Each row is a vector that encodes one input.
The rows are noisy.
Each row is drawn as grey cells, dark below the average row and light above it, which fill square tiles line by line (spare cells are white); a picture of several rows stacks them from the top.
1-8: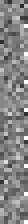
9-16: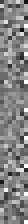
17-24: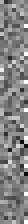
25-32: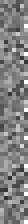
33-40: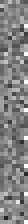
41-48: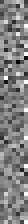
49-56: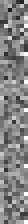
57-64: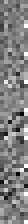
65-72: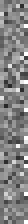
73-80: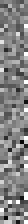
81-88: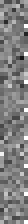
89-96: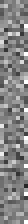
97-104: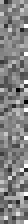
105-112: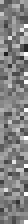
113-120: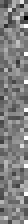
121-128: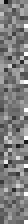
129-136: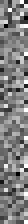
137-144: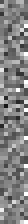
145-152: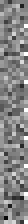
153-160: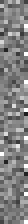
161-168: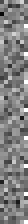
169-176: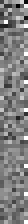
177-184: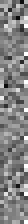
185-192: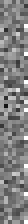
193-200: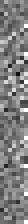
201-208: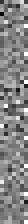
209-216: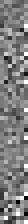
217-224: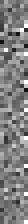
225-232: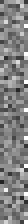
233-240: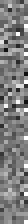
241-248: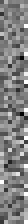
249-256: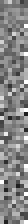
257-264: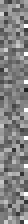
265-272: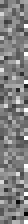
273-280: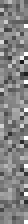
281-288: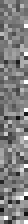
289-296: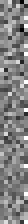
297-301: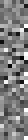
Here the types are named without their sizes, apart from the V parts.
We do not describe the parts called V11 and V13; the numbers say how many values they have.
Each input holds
either a value of V11 and a value of V13, or a list of points on a circle.
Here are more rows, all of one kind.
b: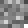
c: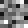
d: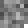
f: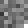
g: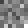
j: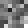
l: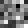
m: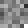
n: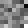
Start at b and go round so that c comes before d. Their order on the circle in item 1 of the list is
b, m, c, g, f, j, l, n, d.
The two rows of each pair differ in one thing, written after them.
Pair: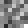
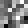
the value of V13
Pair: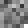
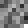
the value of V13
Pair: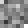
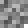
the value of V13
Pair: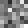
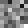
the value of V11
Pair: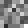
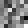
the value of V11
